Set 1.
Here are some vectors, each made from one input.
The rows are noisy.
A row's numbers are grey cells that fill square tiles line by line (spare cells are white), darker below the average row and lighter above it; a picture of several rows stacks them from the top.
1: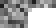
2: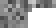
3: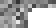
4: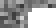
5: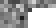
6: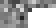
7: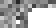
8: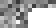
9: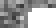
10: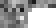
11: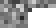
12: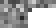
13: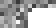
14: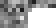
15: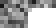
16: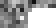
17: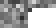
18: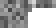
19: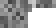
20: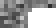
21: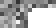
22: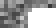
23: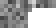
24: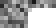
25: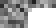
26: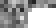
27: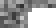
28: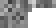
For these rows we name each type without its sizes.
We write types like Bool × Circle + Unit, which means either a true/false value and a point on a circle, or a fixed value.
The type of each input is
Line.
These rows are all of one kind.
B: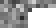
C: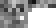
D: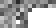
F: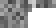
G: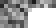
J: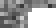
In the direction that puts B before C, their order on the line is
D, B, F, J, C, G.
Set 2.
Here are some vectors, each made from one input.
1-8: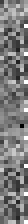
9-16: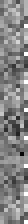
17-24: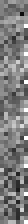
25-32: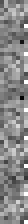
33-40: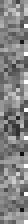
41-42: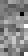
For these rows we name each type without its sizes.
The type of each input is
Line.
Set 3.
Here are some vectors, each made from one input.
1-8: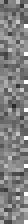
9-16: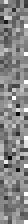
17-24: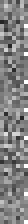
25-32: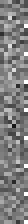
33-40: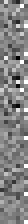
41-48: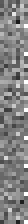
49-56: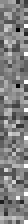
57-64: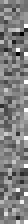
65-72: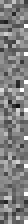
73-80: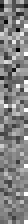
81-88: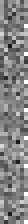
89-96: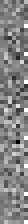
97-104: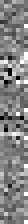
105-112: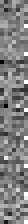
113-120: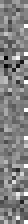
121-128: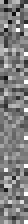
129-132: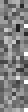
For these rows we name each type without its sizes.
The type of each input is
Tree.
